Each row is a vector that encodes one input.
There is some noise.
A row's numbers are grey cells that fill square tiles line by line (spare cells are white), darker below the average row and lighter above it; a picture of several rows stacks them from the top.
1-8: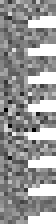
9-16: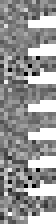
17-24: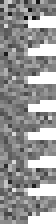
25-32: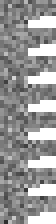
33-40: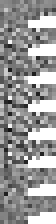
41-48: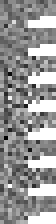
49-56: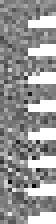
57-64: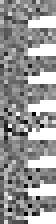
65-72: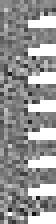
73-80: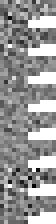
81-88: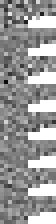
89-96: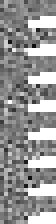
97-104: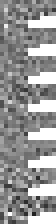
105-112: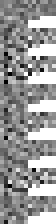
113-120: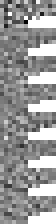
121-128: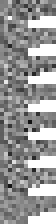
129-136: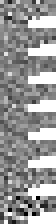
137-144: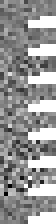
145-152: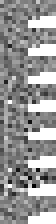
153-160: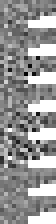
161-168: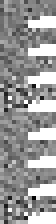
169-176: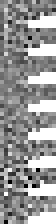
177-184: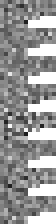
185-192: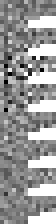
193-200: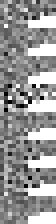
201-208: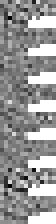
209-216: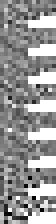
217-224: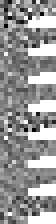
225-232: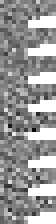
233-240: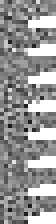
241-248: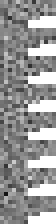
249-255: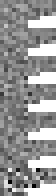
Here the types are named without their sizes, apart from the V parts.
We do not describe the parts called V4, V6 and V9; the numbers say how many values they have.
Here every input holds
either a label, a value of V4 and a value of V6, or a point on a line, or a true/false value and a value of V9.
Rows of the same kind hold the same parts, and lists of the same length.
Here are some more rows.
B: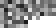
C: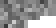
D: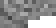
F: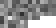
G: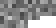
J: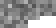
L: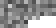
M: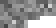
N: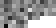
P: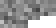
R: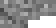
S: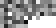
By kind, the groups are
B, F, G, J, L, S
C, M, N
D, P, R

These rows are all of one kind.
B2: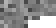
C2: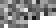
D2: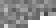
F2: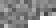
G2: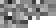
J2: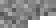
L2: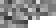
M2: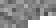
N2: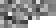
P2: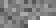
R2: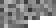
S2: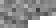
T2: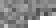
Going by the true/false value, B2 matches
P2 and R2.
